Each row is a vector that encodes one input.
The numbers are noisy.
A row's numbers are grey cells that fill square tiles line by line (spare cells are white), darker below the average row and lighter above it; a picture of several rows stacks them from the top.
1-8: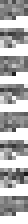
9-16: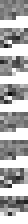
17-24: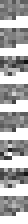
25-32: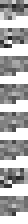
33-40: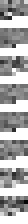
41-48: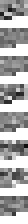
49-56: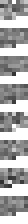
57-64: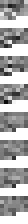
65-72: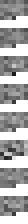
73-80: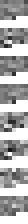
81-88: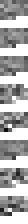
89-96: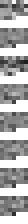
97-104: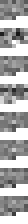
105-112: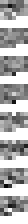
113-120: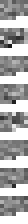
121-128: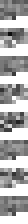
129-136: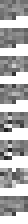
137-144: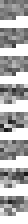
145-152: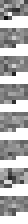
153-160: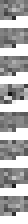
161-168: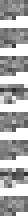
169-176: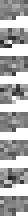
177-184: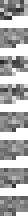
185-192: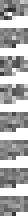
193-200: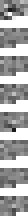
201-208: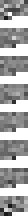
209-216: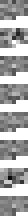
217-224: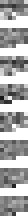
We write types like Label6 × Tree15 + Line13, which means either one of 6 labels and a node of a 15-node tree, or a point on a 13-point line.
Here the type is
Bool × Bool × Bool × Bool + Label7 + Tree10.
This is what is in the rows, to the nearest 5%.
About 15% of them hold one of 7 labels. About 20% of them hold a node of a 10-node tree. The rest hold four true/false values.
